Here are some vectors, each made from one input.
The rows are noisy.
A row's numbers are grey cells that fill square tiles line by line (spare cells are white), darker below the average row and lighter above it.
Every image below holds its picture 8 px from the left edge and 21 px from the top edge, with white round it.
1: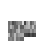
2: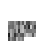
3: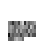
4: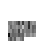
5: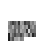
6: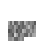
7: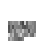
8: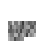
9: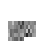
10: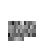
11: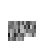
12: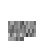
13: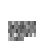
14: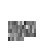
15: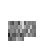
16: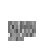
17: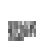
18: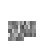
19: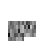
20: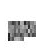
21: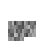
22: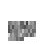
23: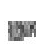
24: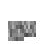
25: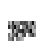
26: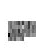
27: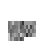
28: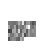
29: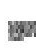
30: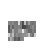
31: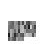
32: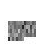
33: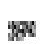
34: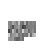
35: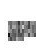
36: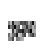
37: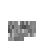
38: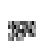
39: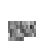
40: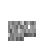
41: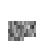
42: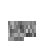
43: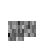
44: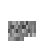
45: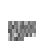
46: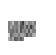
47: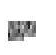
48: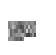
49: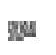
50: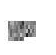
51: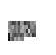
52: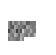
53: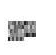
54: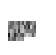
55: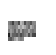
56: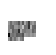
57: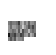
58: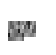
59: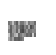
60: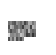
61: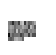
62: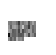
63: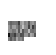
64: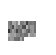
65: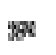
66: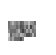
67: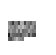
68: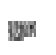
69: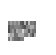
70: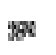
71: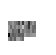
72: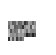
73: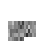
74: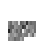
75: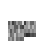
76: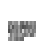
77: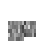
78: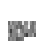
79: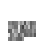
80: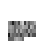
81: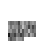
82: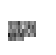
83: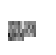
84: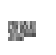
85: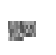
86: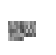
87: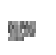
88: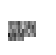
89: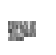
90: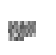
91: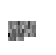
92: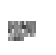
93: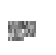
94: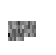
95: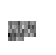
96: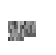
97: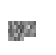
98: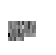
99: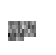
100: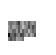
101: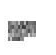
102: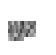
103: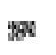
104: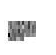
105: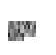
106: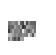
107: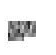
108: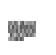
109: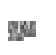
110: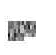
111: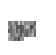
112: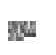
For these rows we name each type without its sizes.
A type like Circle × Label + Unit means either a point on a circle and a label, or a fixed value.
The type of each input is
List(Line).
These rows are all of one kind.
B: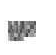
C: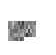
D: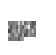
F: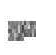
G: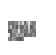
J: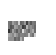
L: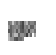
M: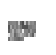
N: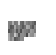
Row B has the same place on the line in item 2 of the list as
D, J and N.
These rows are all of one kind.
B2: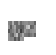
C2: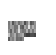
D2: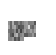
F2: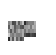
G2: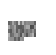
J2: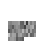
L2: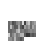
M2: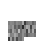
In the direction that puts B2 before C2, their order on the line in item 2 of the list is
D2, B2, G2, M2, L2, J2, C2, F2.
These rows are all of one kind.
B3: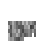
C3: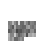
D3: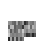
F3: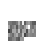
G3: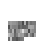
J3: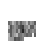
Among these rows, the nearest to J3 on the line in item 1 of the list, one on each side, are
B3 and C3.
